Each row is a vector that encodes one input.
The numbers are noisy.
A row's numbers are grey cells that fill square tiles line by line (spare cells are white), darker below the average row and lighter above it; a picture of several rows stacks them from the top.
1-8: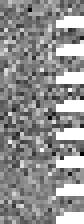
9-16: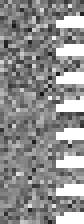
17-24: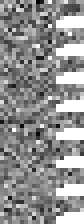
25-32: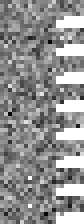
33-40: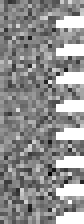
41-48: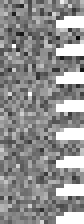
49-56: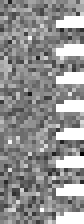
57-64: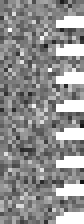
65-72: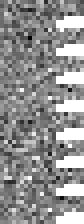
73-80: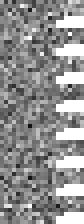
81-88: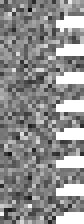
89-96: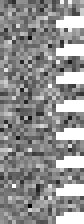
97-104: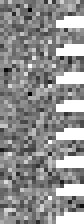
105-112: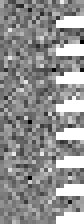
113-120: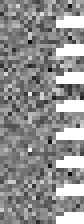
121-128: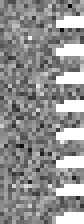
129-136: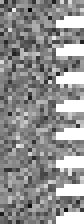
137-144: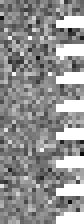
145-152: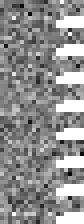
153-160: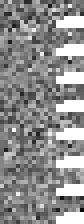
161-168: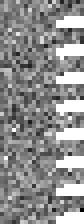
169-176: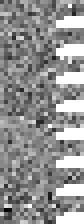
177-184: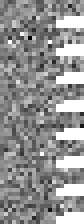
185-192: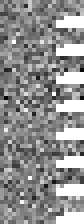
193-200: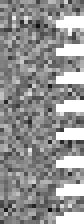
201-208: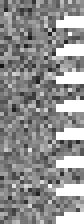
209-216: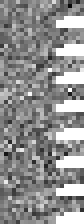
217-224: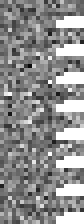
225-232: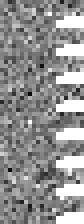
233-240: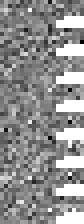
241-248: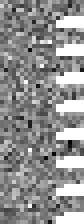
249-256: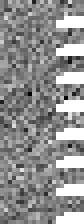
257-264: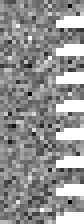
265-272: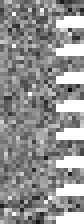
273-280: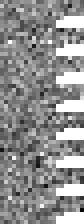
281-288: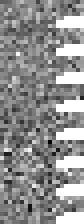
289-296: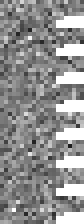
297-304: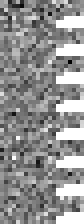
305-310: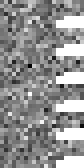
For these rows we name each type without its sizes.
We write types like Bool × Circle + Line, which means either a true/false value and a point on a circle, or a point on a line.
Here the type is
(Bool × Bool × Bool + Tree) × Tree × Tree.
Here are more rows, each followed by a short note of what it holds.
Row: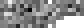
a node of each of three trees
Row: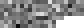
a node of each of three trees
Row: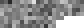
a node of each of two trees and three true/false values
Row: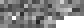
a node of each of three trees
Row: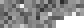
a node of each of three trees
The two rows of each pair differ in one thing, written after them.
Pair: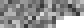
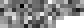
the node of one of the two trees
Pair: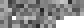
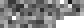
the node of one of the two trees
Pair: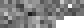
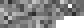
one of the three true/false values
